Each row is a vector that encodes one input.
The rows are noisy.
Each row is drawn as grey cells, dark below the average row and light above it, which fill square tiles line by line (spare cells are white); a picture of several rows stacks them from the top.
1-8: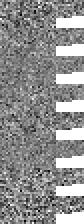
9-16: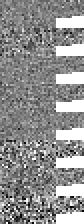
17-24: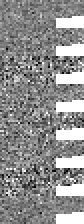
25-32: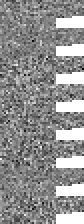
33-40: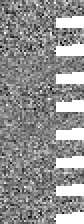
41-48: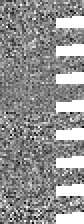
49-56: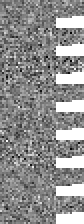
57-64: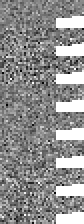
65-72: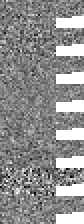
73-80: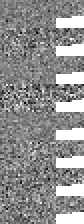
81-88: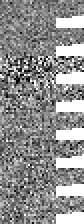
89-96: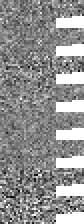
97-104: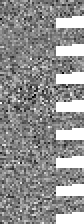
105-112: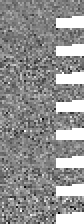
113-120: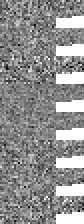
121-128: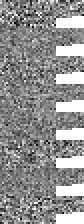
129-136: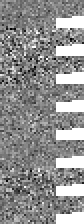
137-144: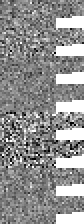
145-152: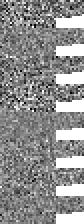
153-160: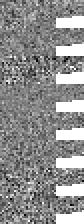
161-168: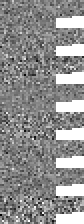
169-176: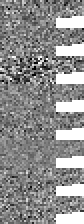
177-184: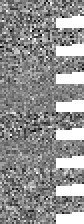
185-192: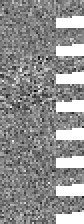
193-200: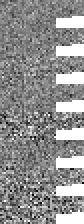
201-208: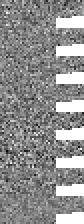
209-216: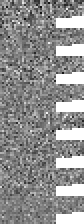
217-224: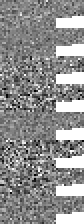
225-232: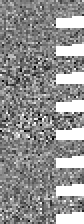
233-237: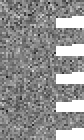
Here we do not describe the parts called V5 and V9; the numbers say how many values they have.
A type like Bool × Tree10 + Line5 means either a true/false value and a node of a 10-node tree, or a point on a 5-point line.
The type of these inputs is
Label6 + (Line6 + V9) × V5 + Line7.
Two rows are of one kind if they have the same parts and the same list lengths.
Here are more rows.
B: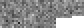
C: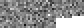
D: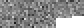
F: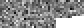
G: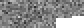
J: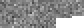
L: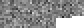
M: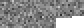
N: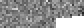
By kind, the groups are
B, J, L
C, D, N
F
G, M

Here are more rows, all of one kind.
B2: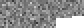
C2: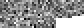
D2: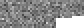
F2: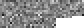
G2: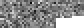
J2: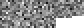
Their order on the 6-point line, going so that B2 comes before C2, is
B2, J2, F2, G2, D2, C2.
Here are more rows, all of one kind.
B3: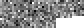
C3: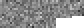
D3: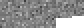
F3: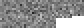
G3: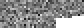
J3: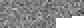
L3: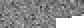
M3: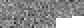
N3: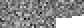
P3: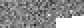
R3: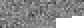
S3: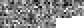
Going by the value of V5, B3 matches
D3, N3 and R3.
